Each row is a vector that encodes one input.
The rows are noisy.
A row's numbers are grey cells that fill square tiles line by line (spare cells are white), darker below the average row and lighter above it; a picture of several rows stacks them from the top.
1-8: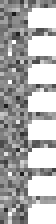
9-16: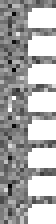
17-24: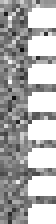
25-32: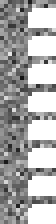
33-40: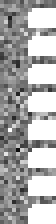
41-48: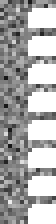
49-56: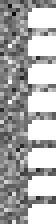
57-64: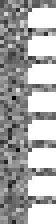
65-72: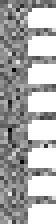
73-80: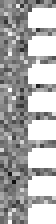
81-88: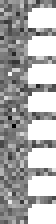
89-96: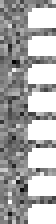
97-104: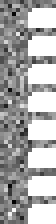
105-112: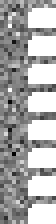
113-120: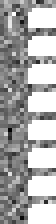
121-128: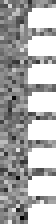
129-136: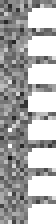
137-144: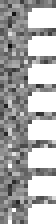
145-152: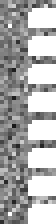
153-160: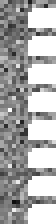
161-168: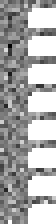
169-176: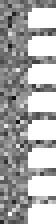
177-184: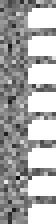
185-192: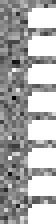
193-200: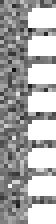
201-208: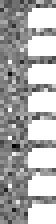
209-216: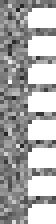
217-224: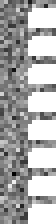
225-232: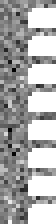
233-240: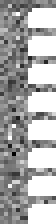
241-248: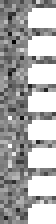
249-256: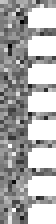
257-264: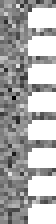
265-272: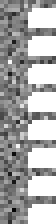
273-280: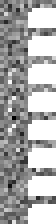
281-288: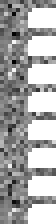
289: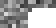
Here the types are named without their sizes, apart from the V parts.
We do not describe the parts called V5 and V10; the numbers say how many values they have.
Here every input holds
a value of V10, together with either a point on a line and a true/false value, or a value of V5.
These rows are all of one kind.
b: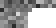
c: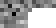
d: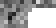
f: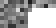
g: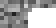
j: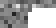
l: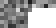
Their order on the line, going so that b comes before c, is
j, b, g, c, d, l, f.
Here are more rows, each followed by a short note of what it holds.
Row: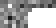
a value of V5 and a value of V10
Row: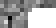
a point on a line, a true/false value and a value of V10
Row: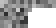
a point on a line, a true/false value and a value of V10
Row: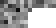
a value of V5 and a value of V10
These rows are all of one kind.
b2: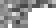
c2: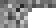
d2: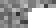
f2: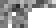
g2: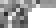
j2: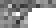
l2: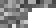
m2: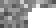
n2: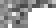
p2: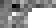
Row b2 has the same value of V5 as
c2, j2, l2 and n2.
